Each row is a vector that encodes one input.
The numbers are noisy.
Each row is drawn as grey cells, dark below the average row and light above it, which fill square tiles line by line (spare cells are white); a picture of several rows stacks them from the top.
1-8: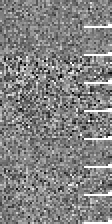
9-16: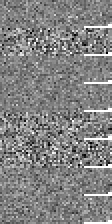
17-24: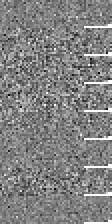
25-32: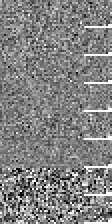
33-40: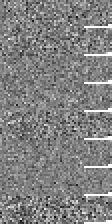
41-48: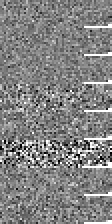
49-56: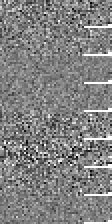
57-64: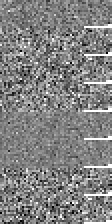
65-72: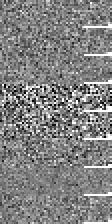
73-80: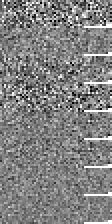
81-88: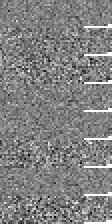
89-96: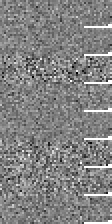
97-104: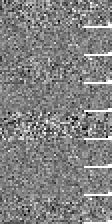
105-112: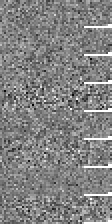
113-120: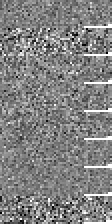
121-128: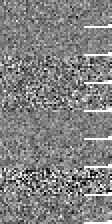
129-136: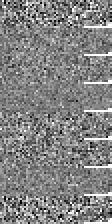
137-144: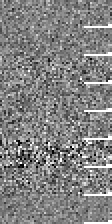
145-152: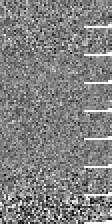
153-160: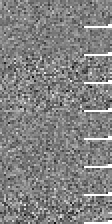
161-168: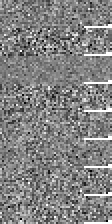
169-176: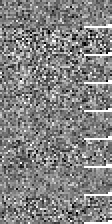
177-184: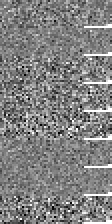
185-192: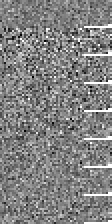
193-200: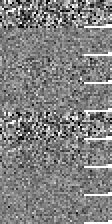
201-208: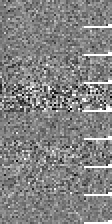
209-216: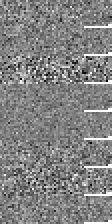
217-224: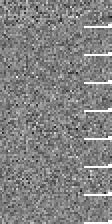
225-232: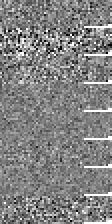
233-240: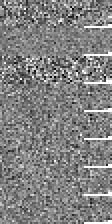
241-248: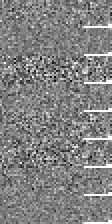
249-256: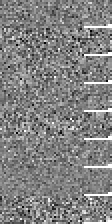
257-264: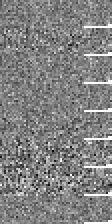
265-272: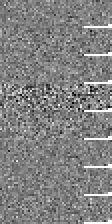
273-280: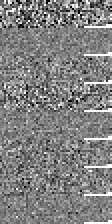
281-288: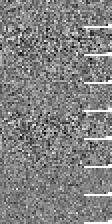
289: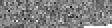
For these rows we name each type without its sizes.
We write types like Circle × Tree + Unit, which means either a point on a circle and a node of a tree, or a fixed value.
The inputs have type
Bool × Line.
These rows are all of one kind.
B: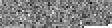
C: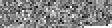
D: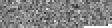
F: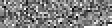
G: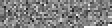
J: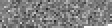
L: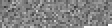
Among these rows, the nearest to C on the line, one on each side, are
G and L.
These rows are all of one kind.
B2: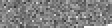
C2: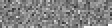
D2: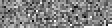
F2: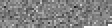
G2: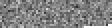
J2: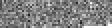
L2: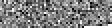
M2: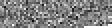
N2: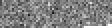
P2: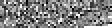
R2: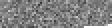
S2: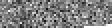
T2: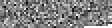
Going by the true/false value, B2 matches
L2, R2 and S2.
